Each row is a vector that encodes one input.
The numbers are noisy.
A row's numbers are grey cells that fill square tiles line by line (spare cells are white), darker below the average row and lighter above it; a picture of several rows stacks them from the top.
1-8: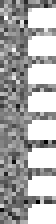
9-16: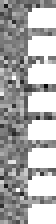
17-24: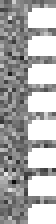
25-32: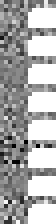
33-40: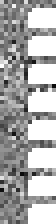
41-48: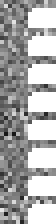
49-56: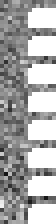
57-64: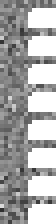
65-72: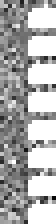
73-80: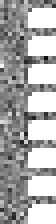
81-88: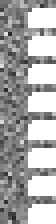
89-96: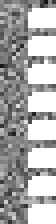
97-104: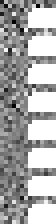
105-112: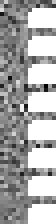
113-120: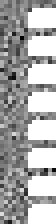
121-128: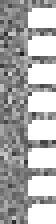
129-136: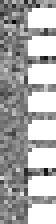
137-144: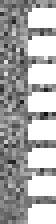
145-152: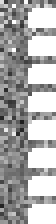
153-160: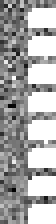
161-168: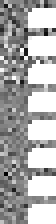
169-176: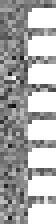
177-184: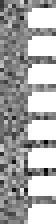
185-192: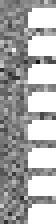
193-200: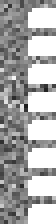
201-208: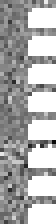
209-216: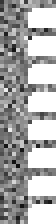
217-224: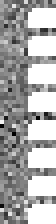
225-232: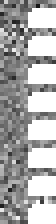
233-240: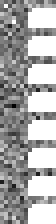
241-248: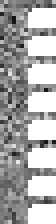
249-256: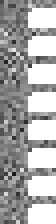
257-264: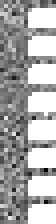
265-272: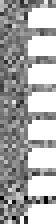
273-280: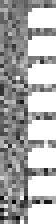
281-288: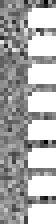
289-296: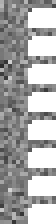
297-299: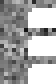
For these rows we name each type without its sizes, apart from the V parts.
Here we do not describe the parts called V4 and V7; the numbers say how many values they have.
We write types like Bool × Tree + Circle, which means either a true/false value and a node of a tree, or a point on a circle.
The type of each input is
Circle + Tree × (Tree + V4) × V7.
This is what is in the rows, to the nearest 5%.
About 10% of them hold a point on a circle. The rest hold a node of a tree and a value of V7, together with either a node of a tree, or a value of V4.
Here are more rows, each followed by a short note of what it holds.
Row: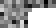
a point on a circle
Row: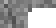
a node of a tree, a value of V4 and a value of V7
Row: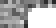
a point on a circle
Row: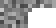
a node of each of two trees and a value of V7
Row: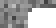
a node of a tree, a value of V4 and a value of V7
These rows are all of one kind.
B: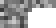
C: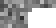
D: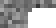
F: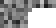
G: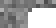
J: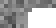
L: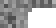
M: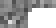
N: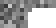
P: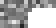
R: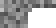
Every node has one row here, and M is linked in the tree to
B, G and R.
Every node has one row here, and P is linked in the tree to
N.
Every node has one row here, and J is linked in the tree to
D.
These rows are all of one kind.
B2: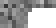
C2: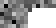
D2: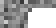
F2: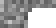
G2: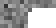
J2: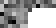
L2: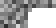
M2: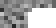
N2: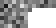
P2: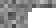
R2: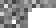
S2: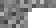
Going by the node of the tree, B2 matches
C2, D2, F2 and G2.
